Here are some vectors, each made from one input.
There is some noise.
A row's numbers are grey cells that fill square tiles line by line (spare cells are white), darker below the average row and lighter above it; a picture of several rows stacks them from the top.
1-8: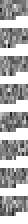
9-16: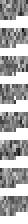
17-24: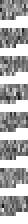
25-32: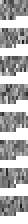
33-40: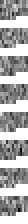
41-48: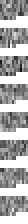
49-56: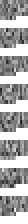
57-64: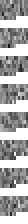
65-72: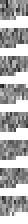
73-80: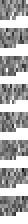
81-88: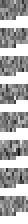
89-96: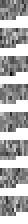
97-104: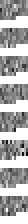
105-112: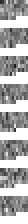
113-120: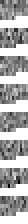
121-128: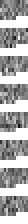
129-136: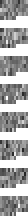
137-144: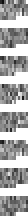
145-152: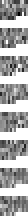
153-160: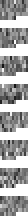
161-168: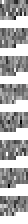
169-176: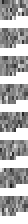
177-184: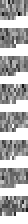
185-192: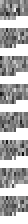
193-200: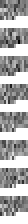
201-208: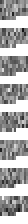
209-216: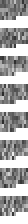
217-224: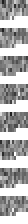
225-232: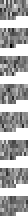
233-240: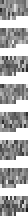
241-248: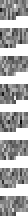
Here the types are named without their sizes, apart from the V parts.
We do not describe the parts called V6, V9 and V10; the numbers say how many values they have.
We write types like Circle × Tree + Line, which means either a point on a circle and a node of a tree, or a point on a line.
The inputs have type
Bool × Circle + Line × V6 × V10 + V9.
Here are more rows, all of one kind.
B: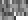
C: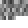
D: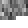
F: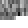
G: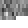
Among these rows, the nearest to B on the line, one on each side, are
C and G.
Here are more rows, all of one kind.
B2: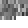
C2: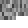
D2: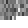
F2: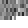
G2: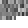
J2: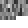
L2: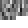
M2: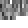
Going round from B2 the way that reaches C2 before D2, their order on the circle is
B2, M2, G2, C2, J2, F2, D2, L2.
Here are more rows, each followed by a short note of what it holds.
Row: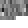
a point on a line, a value of V6 and a value of V10
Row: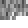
a value of V9
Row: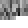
a point on a line, a value of V6 and a value of V10
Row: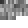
a value of V9
